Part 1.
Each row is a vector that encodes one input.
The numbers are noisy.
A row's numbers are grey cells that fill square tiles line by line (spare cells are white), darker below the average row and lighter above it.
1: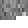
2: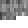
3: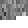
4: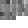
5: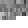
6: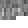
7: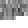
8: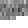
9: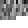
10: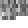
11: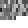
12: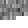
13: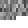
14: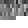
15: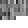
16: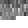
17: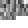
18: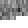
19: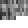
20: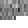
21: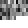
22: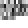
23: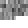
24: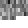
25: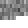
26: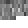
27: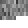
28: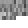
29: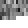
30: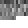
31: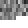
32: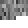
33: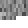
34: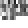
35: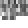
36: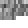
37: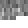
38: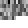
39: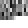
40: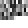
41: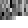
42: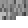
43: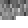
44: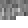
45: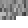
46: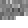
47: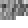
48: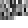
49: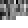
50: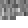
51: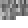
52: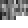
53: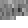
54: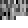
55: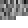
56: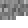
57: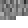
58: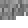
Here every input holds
a list of up to two points on an 8-point line.
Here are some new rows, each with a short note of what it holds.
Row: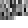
the empty list
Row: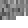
a list of two items
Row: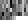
the empty list
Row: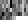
the empty list
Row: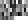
the empty list
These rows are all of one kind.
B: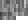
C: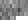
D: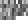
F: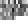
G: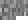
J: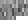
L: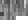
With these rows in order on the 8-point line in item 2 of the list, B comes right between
G and L.
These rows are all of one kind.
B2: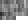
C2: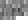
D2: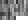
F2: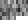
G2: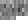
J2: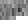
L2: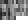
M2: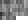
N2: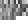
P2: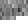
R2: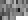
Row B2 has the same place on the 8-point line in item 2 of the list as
C2, J2, P2 and R2.
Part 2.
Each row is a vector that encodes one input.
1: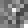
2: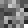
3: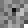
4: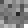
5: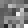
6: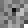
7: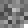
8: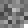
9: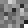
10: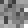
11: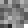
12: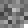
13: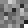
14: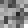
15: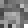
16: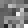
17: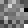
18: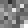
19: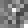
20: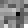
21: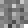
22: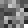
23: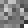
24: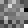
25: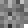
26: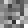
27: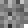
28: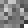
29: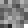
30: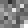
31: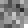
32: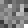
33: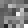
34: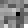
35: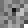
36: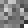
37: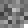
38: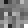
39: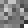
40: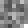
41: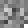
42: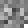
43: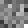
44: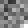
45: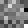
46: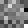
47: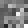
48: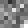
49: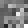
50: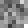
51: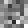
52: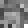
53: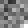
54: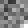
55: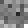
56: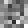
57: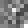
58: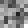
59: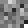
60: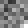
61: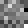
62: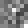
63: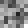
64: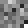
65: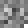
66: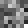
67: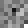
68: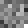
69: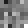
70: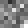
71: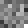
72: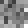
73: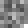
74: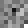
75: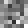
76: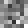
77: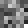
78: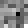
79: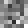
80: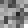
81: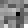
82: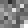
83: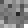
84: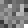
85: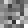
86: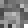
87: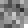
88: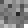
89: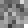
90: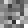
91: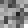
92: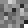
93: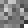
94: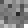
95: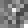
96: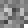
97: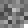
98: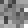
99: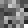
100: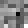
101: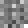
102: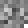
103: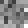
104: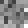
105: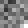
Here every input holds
either a point on an 8-point circle, or a fixed value, or four true/false values.
